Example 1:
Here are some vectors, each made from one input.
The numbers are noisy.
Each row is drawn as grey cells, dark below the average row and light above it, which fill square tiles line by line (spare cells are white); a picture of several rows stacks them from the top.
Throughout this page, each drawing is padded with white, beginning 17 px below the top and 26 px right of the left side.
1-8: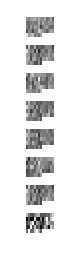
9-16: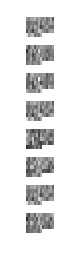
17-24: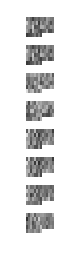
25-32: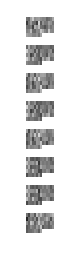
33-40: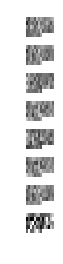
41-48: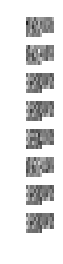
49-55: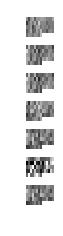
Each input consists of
a list of up to two points on a 4-point line.
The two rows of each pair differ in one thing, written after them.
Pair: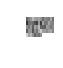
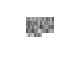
the place on the 4-point line in item 2 of the list
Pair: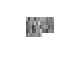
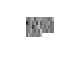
the place on the 4-point line in item 2 of the list
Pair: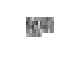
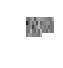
the place on the 4-point line in item 1 of the list
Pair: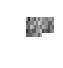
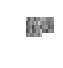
the place on the 4-point line in item 1 of the list
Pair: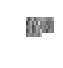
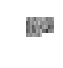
the place on the 4-point line in item 2 of the list
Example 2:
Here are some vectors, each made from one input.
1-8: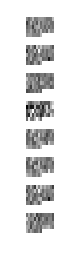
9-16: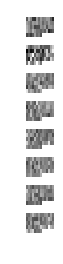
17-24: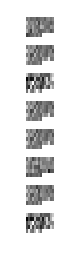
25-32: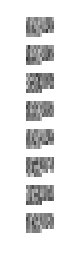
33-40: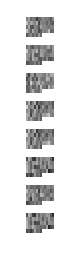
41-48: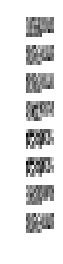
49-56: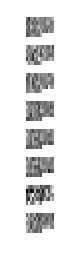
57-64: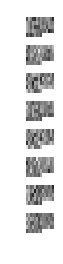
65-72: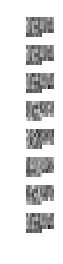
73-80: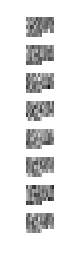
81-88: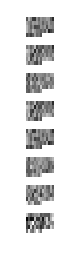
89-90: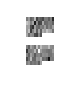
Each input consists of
a list of up to two points on an 8-point line.
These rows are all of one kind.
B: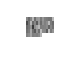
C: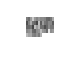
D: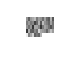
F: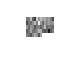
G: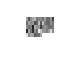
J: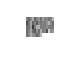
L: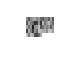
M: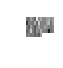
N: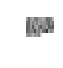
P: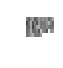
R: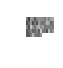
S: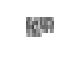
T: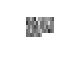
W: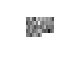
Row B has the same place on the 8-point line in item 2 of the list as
M, S and T.
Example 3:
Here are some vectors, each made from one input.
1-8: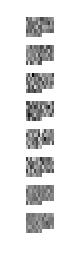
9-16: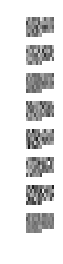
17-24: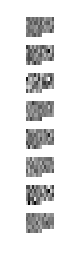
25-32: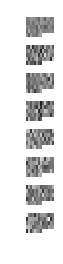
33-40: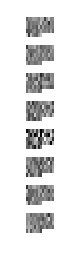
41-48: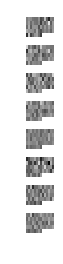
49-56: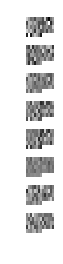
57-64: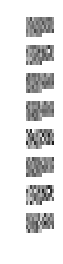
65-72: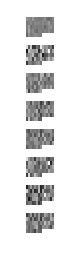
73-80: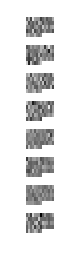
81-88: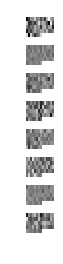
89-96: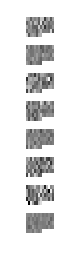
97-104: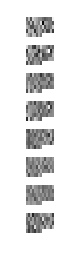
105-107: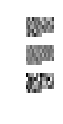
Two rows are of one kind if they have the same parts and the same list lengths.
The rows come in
2 kinds.
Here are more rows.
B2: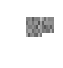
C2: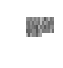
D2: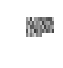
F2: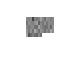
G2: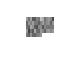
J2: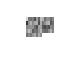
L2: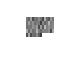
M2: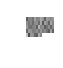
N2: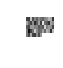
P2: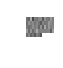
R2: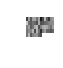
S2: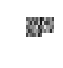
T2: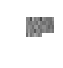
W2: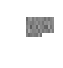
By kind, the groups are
B2, F2, L2, M2, P2, R2, W2
C2, D2, G2, J2, N2, S2, T2

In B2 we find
one of 6 labels.
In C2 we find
one of 6 labels and a node of a 12-node tree.
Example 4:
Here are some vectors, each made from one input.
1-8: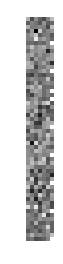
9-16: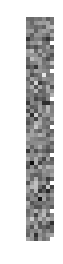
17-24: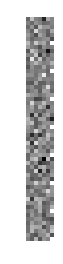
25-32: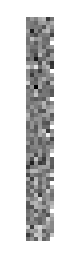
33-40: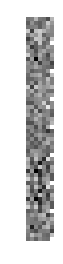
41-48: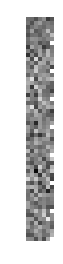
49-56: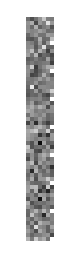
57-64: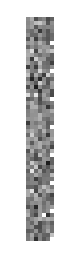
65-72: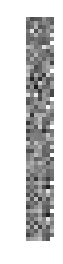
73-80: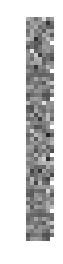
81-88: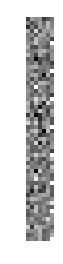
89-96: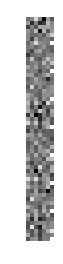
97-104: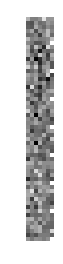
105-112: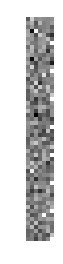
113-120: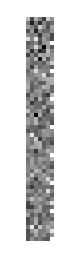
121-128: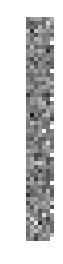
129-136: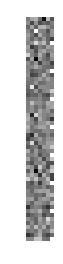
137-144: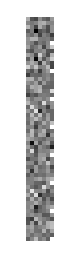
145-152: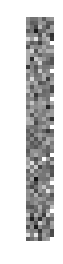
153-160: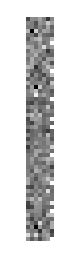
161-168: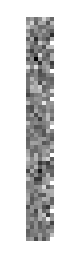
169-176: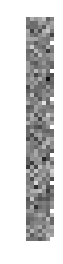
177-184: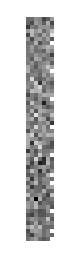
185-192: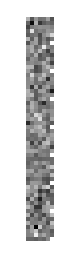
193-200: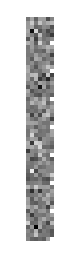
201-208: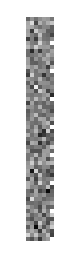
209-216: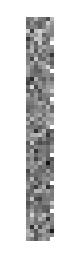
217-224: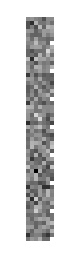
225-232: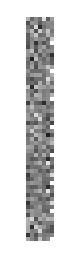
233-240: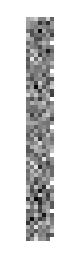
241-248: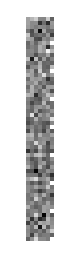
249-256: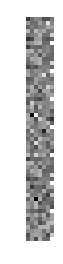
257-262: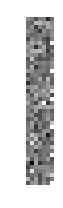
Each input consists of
a point on an 11-point line, together with either a fixed value, or four true/false values.
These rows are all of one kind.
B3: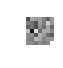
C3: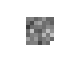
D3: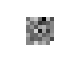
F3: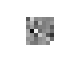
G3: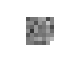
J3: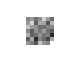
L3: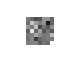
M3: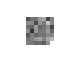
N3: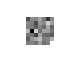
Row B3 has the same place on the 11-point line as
C3 and F3.
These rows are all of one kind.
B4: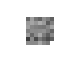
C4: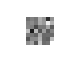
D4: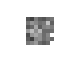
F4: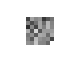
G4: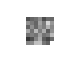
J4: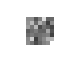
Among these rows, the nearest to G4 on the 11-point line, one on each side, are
B4 and C4.
